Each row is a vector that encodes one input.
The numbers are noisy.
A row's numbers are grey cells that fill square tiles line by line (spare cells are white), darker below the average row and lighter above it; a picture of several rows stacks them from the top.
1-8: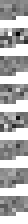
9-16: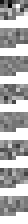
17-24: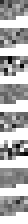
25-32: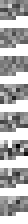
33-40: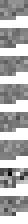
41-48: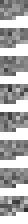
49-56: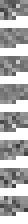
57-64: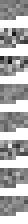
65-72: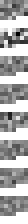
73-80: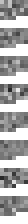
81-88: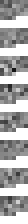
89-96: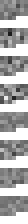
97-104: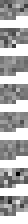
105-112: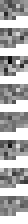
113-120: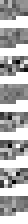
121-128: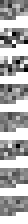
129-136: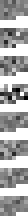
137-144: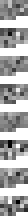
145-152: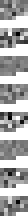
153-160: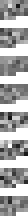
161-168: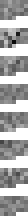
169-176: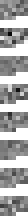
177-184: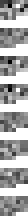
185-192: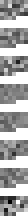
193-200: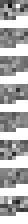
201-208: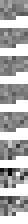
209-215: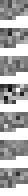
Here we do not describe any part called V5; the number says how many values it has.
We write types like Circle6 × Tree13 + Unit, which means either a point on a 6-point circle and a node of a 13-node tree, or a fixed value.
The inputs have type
(Circle6 + Circle9) × V5 × V5.
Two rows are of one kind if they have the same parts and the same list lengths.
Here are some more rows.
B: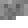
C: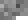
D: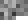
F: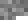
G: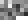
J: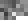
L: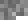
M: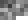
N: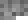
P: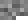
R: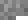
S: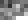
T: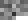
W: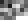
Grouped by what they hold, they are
B, D, F, G, M, N, R, T, W
C, J, L, P, S

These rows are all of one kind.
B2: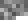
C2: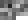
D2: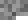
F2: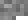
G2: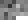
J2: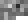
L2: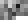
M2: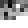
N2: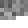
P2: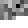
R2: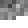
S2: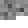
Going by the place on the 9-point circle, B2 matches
G2 and R2.
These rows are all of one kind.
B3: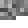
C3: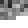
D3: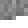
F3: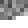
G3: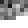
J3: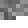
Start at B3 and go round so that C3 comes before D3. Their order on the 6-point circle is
B3, G3, F3, C3, D3, J3.
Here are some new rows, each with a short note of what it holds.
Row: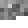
a point on a 9-point circle and two values of V5
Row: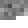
a point on a 9-point circle and two values of V5
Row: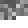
a point on a 6-point circle and two values of V5
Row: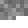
a point on a 9-point circle and two values of V5
